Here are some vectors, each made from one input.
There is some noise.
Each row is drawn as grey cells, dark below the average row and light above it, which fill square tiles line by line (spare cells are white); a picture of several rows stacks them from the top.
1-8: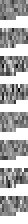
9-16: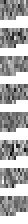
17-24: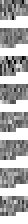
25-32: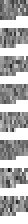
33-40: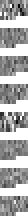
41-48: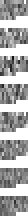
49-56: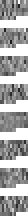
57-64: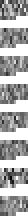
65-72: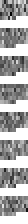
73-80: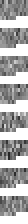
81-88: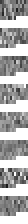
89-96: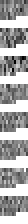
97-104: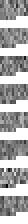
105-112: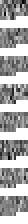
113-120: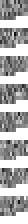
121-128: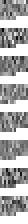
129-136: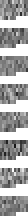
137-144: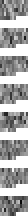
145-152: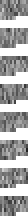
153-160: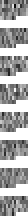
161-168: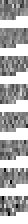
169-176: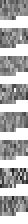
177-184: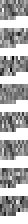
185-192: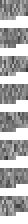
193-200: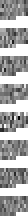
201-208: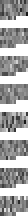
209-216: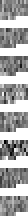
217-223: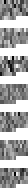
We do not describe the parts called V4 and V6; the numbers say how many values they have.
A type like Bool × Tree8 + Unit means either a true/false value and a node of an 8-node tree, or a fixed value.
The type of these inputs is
((Bool × Bool × Bool × Bool + Unit) × Line9 + V4) × V6.
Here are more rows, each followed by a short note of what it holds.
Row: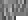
a point on a 9-point line, four true/false values and a value of V6
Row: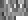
a point on a 9-point line, four true/false values and a value of V6
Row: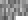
a point on a 9-point line, four true/false values and a value of V6
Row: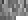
a point on a 9-point line, four true/false values and a value of V6
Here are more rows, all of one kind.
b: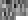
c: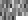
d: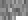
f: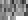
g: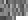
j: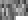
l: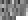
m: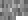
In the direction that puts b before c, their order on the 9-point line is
j, b, l, c, g, m, f, d.
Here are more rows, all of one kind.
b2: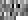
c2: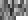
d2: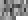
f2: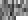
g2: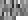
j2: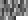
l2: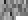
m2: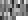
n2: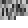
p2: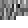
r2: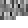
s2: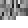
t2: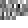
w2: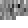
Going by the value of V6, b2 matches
d2, g2, j2 and n2.
